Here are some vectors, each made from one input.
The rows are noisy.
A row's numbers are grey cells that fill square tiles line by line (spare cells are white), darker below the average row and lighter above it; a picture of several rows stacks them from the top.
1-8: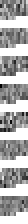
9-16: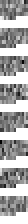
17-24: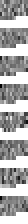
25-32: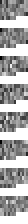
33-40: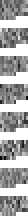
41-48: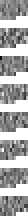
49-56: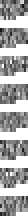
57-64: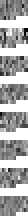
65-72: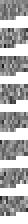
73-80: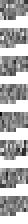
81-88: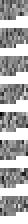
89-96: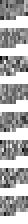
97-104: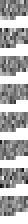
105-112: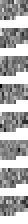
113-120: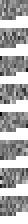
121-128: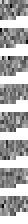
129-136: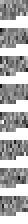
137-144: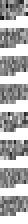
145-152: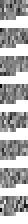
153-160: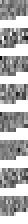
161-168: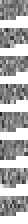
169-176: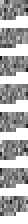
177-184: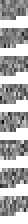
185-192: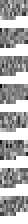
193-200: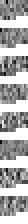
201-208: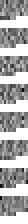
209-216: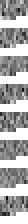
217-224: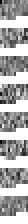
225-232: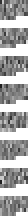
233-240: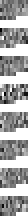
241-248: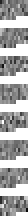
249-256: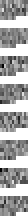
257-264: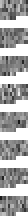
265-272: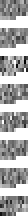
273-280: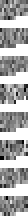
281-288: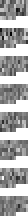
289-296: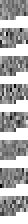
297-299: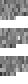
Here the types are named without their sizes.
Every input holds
a list of items, each either a point on a circle, or a point on a line.
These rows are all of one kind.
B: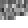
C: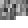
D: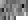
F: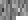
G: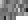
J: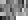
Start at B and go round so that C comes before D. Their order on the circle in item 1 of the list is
B, F, C, G, D, J.
